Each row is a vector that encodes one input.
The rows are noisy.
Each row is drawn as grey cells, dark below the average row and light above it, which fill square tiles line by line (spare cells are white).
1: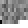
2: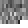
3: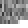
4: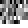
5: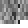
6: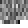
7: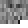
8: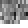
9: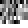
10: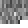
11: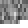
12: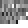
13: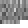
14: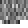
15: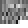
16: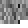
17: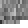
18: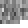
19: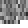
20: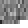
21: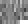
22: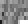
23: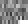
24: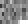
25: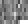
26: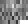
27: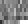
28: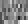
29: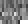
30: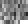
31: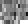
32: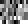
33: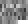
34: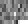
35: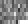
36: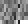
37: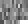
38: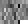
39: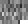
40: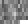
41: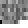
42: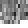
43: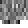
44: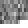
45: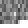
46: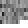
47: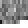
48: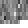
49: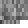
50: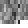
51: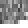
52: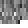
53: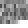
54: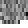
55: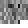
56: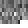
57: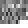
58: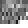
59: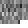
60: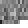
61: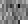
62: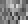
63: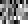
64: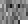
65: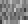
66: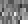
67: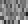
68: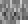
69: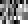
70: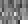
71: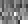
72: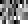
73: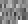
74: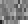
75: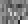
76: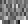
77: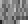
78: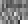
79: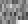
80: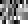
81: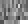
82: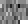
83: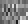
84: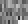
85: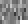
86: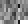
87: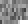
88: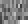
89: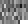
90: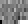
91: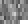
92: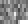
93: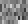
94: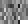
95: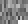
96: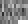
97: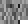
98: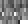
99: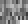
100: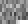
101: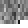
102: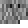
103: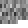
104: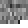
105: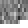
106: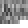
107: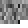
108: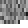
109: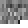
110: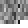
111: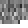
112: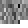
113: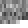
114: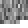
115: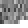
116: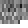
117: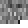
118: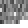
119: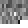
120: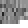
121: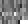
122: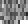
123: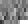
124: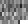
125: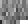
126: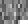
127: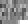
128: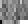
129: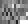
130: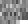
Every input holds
a list of up to two points on a 10-point line.
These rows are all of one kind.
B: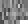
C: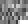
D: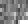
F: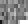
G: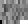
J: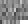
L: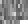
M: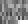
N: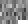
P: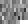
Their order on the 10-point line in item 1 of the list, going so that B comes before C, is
B, D, L, F, G, J, P, N, M, C.
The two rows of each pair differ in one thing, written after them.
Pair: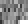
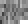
the place on the 10-point line in item 1 of the list
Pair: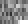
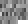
the place on the 10-point line in item 1 of the list
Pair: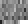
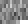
the place on the 10-point line in item 1 of the list
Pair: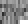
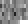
the place on the 10-point line in item 1 of the list
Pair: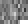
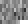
the place on the 10-point line in item 1 of the list
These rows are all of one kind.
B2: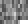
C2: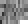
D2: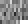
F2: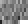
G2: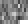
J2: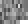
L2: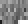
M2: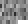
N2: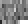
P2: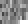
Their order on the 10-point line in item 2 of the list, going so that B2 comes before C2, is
J2, D2, B2, N2, F2, G2, L2, P2, M2, C2.
